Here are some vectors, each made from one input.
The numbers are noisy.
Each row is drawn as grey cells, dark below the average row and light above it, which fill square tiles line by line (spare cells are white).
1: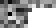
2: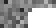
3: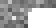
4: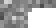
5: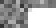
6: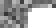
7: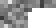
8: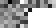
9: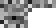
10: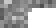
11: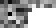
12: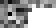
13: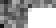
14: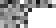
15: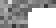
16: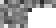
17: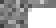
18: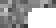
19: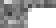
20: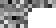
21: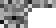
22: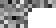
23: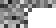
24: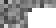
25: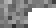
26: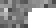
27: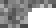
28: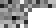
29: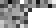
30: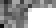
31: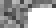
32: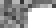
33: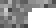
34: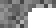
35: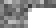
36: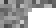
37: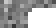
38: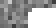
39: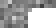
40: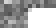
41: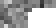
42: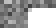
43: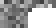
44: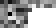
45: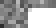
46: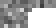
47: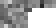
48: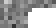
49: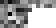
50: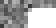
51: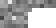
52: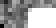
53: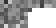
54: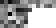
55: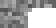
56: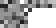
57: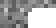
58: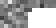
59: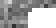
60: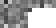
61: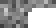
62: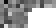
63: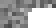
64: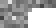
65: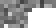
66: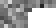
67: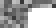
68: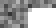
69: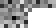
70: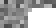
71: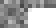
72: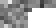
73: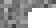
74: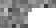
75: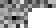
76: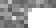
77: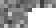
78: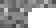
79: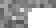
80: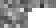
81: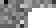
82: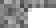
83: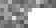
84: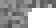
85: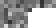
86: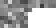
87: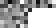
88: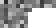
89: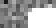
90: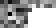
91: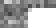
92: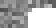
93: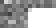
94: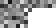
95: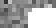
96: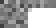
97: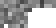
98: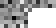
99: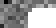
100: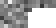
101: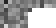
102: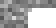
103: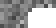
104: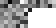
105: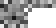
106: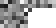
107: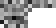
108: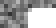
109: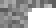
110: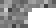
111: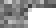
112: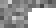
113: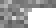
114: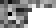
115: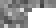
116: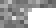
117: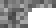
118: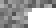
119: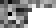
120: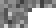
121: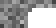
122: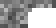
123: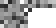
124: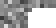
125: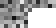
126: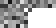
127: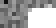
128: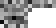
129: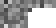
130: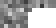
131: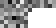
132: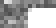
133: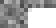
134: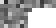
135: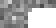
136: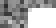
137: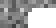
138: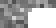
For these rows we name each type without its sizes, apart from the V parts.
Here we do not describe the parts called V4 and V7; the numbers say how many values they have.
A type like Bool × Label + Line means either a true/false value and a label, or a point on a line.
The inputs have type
(Bool × Bool × Bool + V7) × V4 + Line × Line + Unit.
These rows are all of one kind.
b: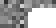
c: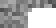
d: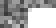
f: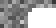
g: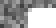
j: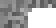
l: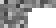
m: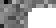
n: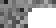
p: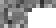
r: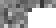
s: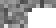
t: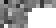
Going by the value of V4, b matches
f, m and n.
